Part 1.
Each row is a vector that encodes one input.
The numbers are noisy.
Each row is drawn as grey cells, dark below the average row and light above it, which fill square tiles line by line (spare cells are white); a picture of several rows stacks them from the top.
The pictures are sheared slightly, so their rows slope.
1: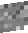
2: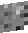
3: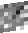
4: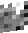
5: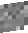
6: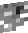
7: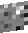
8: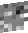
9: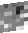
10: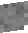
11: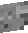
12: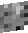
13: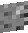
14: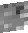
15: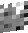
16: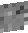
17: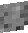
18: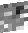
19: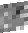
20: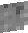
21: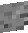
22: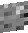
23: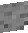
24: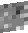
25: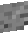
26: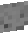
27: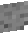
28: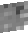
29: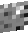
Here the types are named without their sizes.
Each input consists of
a point on a line.
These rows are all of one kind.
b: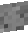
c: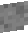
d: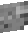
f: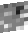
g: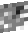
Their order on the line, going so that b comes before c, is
b, c, f, g, d.
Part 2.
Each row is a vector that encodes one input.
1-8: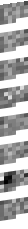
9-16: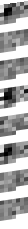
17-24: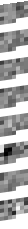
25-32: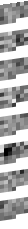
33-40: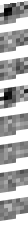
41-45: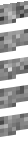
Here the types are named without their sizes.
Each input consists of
either a fixed value, or three true/false values.
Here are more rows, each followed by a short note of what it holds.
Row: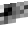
a fixed value
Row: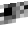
a fixed value
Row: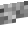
three true/false values
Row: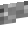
three true/false values
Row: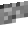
three true/false values
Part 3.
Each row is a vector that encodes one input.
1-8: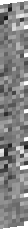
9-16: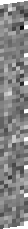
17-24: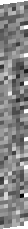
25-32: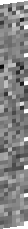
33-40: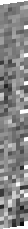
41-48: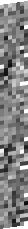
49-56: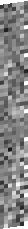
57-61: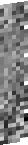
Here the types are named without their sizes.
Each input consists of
a label.
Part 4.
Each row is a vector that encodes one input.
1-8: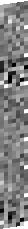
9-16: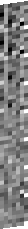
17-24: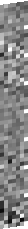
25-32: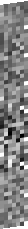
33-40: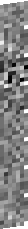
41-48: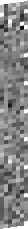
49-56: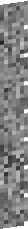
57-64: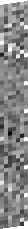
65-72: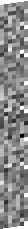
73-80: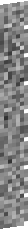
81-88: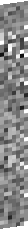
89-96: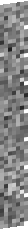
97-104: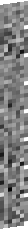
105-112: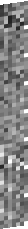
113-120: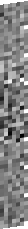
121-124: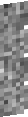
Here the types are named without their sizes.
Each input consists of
a point on a circle.
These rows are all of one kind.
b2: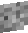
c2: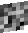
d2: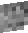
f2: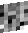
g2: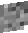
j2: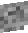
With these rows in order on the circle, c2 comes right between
d2 and j2.
